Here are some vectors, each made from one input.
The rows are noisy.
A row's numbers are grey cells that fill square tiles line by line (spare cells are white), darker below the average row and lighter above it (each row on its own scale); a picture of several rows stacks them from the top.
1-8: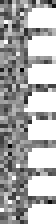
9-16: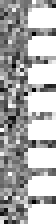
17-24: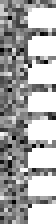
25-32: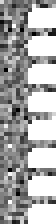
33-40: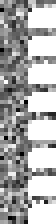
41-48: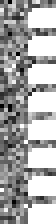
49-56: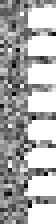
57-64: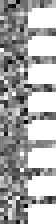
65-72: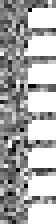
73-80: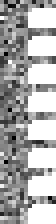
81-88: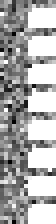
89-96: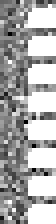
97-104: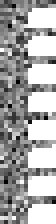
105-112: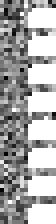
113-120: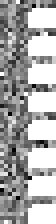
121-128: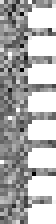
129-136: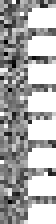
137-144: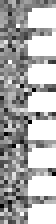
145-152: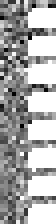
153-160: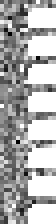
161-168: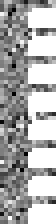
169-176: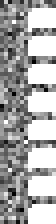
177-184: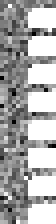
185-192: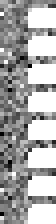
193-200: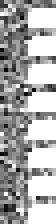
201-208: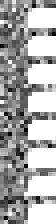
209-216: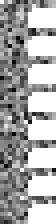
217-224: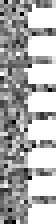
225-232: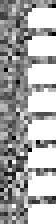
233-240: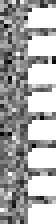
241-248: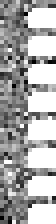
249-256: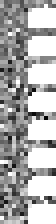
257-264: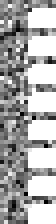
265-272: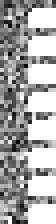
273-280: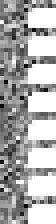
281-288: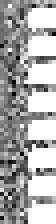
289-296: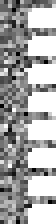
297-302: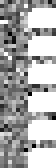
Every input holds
a point on each of three 11-point lines, together with either one of 10 labels, or a point on an 11-point line.
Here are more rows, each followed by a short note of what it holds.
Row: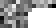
one of 10 labels and a point on each of three 11-point lines
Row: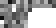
one of 10 labels and a point on each of three 11-point lines
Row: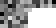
a point on each of four 11-point lines
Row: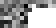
a point on each of four 11-point lines
